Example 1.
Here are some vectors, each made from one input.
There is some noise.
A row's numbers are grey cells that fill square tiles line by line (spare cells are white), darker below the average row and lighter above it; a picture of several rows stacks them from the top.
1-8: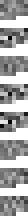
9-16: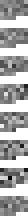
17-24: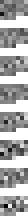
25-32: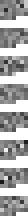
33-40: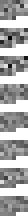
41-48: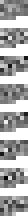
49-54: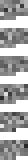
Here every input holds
a point on a 6-point line.
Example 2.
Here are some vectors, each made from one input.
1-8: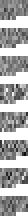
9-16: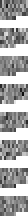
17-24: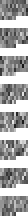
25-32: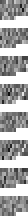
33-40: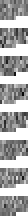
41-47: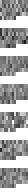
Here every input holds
a node of a 9-node tree.
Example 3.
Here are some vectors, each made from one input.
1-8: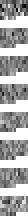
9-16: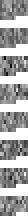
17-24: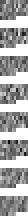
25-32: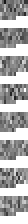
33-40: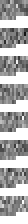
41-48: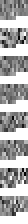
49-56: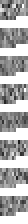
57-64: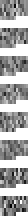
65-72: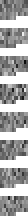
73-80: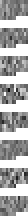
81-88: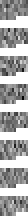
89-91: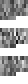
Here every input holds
a point on each of two 6-point lines.
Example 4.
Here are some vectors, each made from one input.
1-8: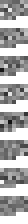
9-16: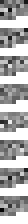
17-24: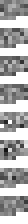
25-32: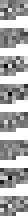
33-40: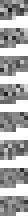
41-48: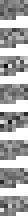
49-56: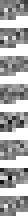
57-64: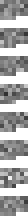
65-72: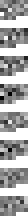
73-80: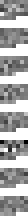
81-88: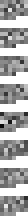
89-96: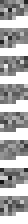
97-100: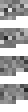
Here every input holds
a point on a 6-point line.
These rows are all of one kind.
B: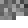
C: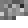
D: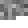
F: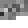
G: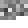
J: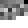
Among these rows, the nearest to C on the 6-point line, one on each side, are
D and G.
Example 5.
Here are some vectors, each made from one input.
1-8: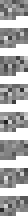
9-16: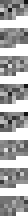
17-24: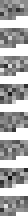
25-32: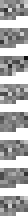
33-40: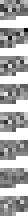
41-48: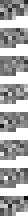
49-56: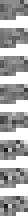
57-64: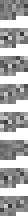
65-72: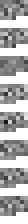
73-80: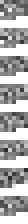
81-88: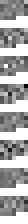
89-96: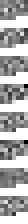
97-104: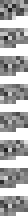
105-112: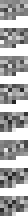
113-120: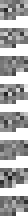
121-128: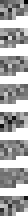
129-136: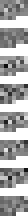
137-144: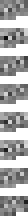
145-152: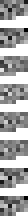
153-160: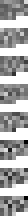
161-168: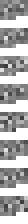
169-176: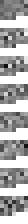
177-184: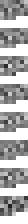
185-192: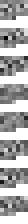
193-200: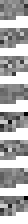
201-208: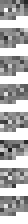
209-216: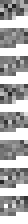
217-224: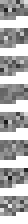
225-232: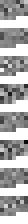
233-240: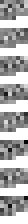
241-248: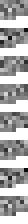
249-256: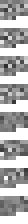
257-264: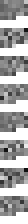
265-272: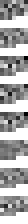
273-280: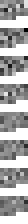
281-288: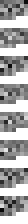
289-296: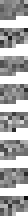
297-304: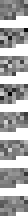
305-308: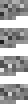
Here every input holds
a point on a 5-point line.
